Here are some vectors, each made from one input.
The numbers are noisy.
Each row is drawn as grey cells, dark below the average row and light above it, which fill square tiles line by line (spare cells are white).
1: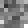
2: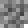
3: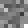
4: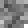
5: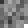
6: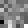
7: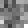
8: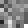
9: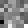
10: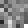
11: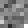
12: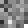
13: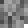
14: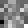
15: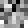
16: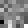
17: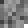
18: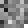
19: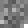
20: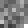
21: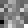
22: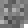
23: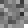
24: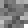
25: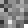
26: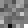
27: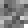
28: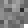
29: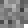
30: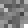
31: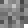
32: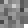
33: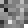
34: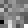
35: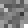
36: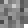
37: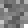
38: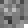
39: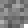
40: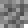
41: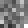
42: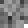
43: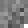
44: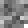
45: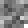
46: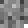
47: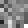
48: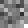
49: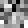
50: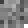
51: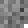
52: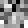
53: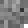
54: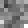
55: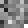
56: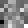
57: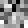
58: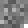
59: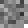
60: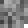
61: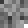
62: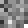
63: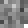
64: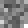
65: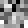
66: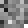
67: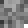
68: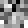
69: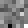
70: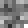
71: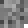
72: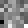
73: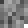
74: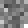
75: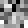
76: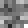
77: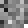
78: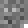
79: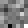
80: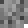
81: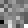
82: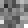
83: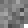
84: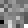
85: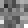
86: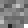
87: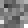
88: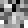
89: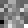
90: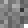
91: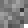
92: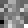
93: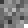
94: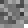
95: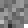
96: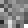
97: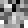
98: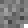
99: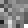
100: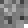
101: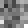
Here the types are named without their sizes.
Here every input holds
a list of points on a line.
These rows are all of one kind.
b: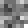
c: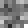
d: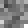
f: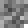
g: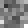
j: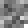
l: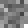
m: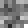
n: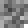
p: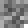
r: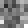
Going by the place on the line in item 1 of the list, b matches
c, m and r.
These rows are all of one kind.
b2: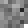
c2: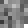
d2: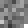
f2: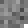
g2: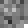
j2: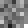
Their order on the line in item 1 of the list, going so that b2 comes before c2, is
j2, d2, b2, f2, g2, c2.
